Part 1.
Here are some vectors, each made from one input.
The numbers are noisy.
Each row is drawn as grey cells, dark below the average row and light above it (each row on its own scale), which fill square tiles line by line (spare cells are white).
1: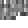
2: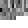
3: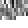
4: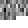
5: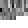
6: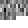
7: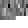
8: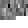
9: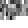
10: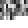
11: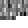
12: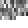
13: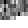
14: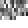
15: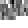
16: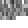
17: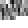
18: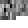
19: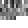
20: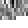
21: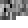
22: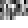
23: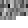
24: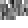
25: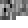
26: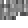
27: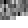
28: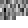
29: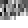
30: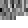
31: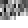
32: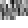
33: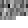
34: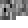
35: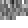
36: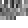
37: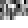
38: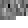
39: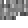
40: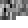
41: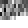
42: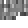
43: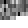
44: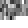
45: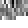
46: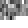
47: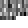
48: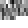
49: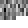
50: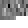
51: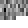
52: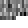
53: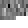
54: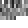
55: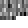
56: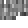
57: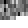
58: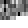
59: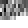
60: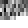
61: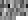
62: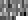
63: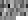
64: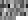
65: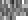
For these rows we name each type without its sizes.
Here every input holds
either a node of a tree, or three true/false values.
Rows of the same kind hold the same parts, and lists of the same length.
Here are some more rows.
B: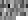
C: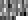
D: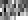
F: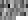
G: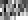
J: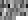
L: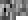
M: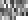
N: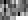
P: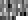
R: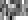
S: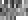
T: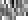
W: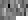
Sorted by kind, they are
B, C, D, F, G, J, L, N, P, W
M, R, S, T

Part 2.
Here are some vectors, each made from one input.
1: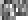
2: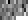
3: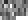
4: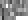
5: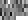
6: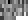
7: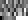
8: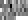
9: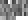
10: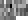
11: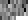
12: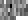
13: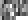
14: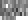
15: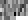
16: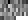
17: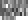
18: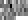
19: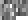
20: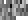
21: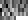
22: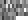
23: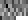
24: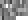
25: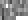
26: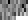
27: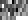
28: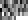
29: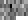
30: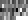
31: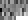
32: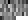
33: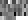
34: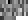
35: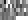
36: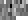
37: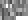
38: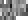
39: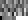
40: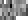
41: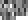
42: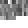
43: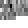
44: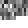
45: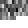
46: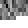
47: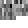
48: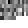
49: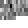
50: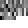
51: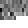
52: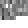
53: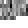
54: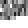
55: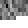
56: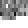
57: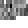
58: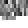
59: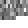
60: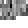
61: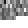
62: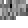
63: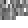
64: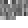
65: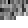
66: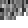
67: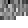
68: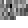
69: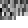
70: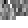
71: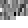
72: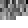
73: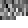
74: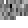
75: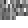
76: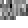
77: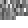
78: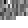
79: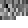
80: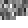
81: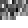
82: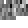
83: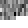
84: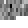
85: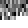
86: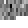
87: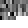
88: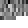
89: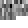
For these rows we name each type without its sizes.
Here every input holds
a node of a tree, together with either a fixed value, or three true/false values.
